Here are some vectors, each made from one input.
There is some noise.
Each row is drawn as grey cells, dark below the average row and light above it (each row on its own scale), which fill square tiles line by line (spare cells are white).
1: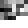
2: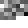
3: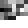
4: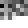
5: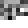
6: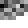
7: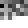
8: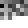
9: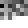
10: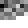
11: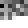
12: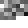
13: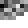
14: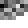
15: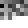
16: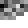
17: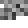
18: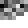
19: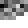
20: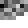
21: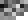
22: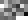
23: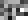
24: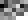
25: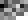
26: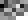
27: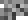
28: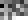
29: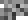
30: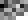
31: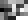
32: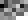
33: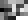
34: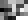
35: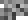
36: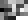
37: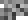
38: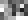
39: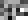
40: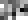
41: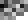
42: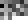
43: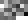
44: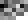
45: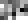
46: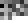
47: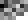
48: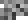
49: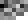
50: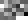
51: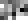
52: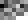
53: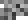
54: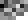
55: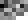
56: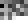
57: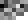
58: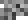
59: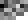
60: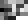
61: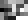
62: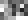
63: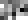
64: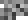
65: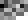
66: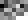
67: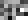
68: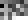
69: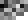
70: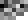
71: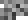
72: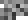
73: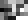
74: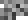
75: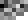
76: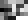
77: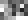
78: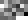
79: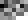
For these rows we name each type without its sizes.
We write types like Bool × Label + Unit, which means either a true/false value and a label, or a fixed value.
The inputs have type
Bool × Bool × Bool.
